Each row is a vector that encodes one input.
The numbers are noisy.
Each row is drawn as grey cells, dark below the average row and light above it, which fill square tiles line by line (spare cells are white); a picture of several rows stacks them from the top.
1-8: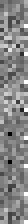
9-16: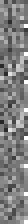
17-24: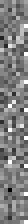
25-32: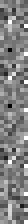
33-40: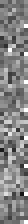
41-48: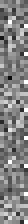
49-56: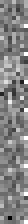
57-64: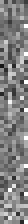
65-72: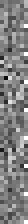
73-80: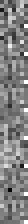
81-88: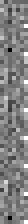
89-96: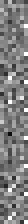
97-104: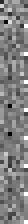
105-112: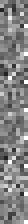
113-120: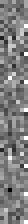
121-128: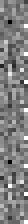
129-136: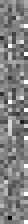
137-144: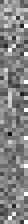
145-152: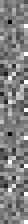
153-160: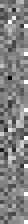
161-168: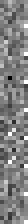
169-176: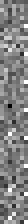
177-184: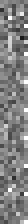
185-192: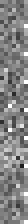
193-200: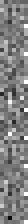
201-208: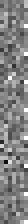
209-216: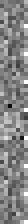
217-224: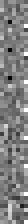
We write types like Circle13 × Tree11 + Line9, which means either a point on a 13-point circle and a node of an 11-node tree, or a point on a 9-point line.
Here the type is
Bool × Bool × Bool + Line4 + List3(Line5).
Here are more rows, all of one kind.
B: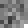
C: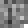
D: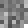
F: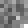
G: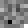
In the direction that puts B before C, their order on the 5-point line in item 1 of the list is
D, B, F, G, C.
